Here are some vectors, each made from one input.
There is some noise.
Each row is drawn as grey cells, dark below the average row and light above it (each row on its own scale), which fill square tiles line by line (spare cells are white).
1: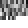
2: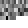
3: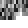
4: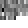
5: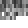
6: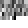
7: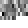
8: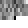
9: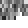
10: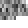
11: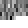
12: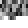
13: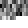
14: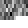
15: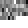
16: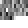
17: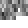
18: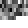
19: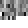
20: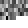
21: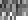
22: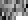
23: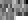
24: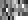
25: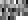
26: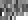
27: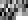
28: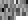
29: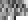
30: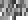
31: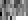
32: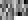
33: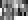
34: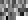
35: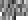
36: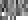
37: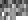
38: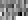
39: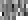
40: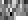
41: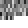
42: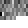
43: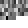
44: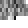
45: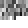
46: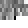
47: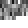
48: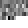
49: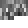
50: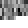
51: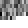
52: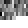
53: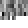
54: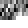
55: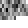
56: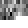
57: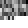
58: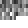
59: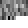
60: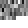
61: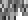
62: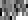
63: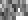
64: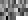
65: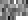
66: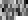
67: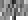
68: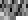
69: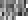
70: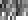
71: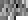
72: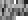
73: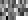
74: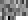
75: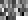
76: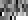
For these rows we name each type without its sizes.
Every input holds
a list of points on a circle.
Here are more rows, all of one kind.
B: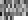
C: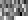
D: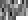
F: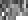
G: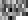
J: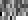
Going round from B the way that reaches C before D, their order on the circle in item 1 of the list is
B, G, C, D, F, J.
